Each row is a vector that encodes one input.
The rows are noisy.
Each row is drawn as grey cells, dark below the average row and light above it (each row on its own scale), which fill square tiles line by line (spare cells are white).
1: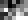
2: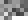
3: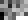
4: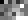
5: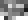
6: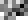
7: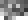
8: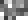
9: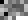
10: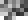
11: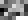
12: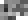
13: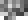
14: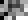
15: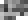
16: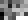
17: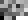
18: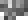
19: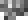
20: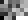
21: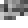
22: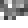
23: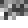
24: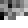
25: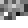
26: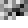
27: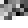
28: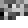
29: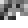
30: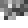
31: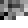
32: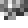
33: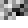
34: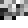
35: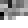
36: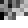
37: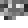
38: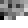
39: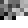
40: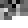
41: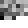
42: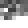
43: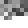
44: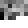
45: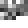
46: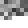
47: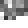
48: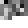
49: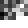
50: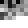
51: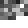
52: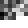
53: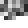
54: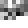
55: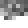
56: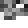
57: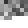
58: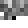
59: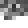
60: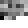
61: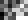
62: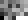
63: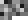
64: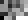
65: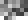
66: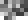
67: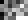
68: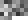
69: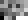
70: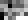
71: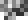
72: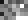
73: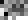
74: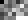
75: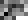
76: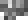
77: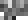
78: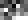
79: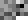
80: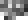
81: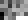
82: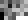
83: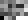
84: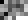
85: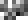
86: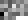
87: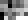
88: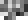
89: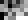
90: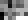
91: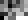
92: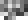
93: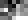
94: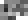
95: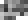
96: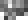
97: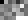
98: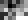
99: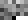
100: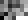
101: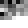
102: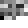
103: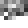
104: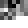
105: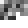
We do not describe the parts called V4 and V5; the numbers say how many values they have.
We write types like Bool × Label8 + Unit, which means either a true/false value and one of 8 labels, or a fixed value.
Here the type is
Bool × Bool × Bool × (Line3 × Line3 + V4 × V5) + Unit.
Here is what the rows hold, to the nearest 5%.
About 5% of them hold a fixed value. The rest hold three true/false values, together with either a point on each of two 3-point lines, or a value of V4 and a value of V5.
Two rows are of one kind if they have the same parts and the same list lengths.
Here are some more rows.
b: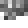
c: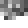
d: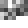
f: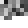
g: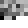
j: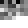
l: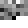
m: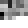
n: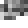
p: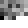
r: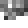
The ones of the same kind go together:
b, d, g, l, p, r
c, f, j, m
n

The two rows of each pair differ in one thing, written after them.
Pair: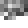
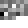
the value of V5
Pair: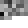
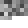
the value of V5
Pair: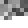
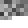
the value of V4
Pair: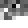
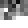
the value of V4
